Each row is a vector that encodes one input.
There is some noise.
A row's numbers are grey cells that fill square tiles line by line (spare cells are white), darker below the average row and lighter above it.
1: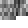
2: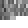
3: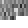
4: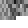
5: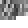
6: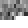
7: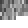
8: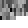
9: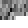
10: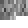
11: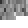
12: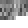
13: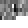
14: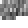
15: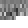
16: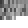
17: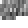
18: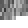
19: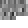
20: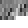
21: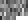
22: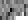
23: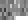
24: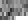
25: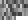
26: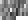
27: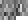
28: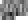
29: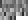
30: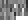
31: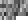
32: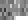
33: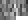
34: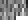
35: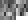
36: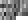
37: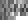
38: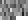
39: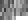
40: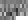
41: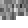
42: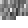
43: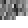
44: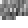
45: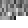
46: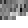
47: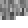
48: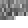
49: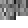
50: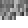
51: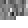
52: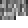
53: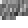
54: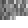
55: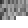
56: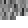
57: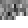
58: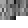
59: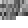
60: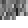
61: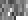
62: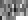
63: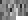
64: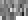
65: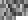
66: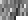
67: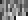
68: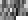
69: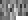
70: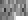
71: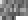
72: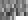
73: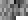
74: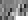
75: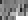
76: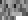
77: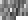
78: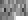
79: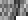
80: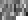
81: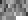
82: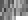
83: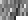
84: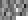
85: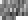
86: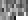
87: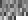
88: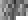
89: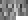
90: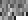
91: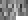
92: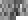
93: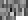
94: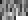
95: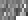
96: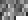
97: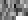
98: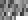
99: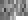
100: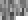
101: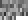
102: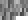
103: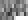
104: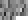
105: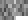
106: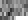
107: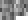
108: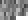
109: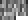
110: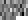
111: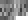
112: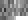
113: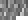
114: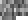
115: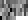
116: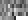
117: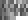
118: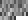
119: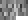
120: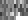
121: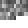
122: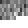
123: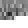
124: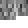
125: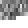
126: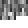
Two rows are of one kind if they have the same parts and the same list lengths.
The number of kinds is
2.
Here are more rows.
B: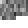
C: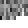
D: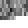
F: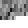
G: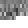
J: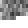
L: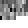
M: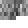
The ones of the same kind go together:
B, D, G, J
C, F, L, M

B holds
a point on a 6-point circle and four true/false values.
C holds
a point on each of two 6-point circles and four true/false values.
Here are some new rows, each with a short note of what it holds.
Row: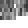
a point on a 6-point circle and four true/false values
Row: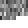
a point on a 6-point circle and four true/false values
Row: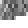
a point on each of two 6-point circles and four true/false values
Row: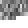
a point on a 6-point circle and four true/false values
